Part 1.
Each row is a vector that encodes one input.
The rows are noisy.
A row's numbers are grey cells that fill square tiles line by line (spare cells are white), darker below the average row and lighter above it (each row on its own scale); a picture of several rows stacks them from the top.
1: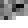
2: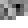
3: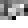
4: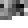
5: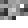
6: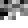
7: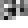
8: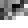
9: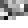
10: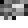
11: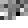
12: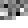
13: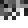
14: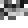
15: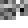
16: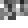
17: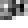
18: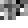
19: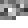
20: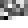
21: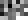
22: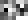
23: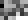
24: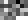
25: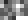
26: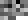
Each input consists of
one of 5 labels.
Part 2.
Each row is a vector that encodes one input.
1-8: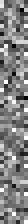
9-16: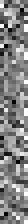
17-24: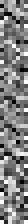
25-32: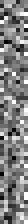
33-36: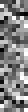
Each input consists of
a point on a 7-point line.
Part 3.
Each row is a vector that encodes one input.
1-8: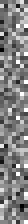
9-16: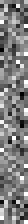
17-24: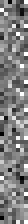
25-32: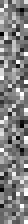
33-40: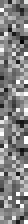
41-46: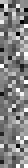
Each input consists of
a point on a 7-point line.
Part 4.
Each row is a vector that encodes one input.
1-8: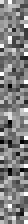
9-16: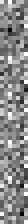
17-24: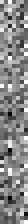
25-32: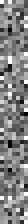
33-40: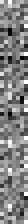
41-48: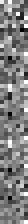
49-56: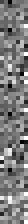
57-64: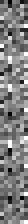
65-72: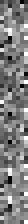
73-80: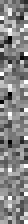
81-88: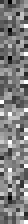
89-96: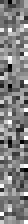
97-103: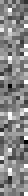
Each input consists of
a point on a 17-point line.
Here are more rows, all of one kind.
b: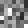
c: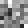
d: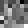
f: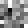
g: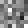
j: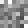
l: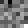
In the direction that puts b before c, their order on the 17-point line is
l, d, b, g, j, c, f.
